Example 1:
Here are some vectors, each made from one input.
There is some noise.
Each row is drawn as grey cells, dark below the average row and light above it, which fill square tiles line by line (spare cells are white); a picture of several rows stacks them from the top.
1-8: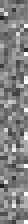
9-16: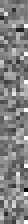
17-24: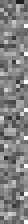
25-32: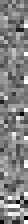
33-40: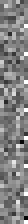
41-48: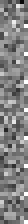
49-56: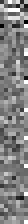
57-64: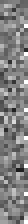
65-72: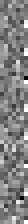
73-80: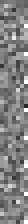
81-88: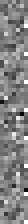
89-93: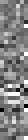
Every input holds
either a point on an 18-point circle, or a fixed value.
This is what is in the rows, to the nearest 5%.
About 95% of them hold a point on an 18-point circle. The rest hold a fixed value.
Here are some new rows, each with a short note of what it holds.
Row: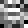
a fixed value
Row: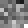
a point on an 18-point circle
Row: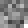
a point on an 18-point circle
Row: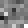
a point on an 18-point circle
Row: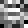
a fixed value
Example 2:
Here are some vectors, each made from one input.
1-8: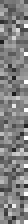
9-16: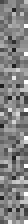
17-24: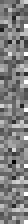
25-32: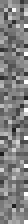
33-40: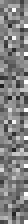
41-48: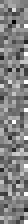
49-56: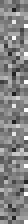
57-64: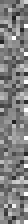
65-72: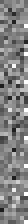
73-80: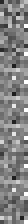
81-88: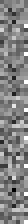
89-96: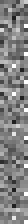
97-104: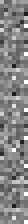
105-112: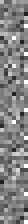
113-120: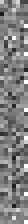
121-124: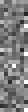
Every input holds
a point on an 18-point circle.
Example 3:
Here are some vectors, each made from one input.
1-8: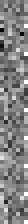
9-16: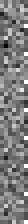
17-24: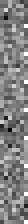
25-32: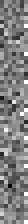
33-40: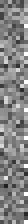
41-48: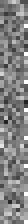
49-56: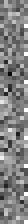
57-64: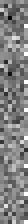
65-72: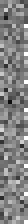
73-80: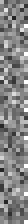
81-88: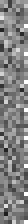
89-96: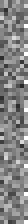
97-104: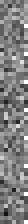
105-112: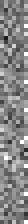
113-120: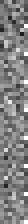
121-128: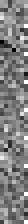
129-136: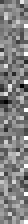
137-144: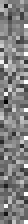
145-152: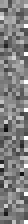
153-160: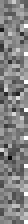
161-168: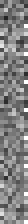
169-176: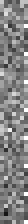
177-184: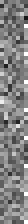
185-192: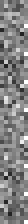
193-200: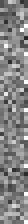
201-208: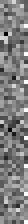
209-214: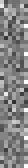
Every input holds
a point on an 11-point circle.
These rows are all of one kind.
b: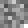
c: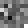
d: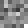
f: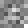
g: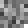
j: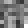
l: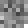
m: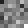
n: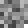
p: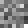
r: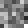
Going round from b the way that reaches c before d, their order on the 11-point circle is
b, p, g, n, c, r, m, d, l, f, j.
